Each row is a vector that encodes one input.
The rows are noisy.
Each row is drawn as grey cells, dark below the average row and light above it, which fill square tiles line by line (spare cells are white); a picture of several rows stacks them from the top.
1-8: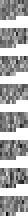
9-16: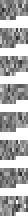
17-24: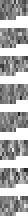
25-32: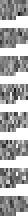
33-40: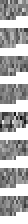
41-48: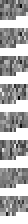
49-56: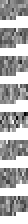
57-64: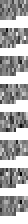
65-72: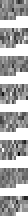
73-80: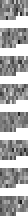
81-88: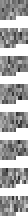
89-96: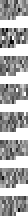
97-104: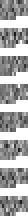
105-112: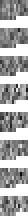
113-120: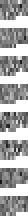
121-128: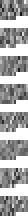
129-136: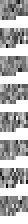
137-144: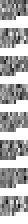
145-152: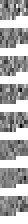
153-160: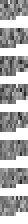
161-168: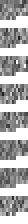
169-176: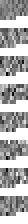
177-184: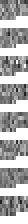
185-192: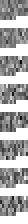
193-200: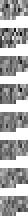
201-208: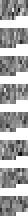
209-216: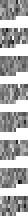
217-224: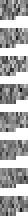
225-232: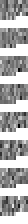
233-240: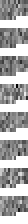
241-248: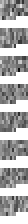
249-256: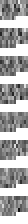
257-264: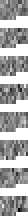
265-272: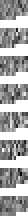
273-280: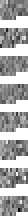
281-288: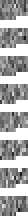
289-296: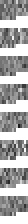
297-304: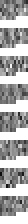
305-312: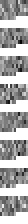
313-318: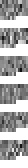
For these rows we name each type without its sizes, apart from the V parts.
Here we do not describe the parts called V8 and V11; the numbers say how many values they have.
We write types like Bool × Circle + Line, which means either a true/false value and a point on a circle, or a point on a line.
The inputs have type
(Circle + Line) × V8 × V11.
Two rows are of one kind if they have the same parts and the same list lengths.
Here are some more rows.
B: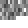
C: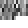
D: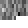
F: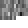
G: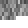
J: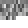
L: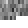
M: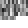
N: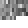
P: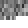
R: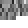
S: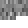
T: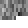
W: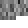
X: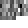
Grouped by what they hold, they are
B, C, G, J, M, P
D, F, L, N, R, S, T, W, X

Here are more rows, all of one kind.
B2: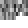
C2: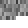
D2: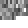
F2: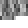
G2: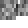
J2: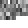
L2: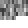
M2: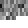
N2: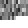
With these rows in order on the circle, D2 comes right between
J2 and N2.
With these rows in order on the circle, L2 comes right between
G2 and M2.
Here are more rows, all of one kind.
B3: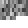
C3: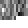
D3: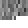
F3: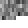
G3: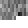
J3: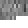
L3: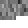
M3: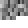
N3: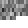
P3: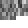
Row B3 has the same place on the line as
J3, L3 and N3.
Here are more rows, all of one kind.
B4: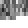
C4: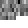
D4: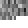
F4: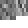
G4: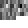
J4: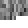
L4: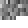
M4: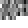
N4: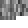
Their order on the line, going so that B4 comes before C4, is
G4, F4, B4, N4, C4, J4, D4, L4, M4.
